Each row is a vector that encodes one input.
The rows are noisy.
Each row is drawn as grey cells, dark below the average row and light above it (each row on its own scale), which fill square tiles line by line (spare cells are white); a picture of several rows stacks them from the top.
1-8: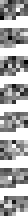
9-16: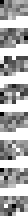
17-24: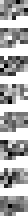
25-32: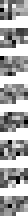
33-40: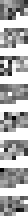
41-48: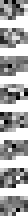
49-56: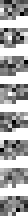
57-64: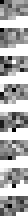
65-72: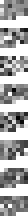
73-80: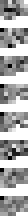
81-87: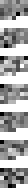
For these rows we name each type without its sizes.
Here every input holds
two labels.
